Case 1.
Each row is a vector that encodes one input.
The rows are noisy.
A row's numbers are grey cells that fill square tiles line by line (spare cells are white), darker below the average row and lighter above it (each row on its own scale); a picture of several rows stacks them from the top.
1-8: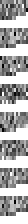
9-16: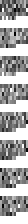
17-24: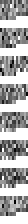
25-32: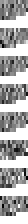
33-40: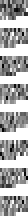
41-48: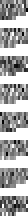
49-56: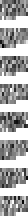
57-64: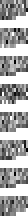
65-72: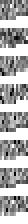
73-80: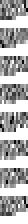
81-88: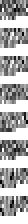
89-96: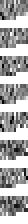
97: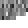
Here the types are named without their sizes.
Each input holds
a point on a line.
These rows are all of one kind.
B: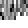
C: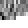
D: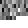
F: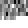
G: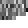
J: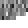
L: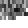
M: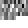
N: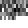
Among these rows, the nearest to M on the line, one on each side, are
D and F.
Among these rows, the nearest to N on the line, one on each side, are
F and L.
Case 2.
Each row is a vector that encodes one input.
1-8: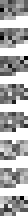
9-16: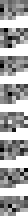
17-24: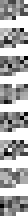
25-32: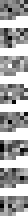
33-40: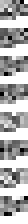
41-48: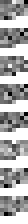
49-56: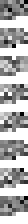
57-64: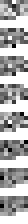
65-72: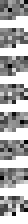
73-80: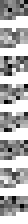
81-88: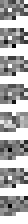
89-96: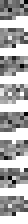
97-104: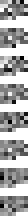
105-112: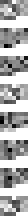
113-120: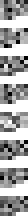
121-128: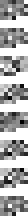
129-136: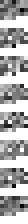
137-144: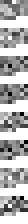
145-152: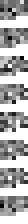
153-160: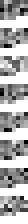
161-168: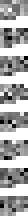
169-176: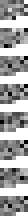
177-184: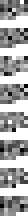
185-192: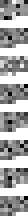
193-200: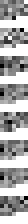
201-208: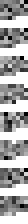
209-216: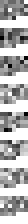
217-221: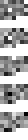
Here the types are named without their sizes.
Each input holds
a point on a circle.
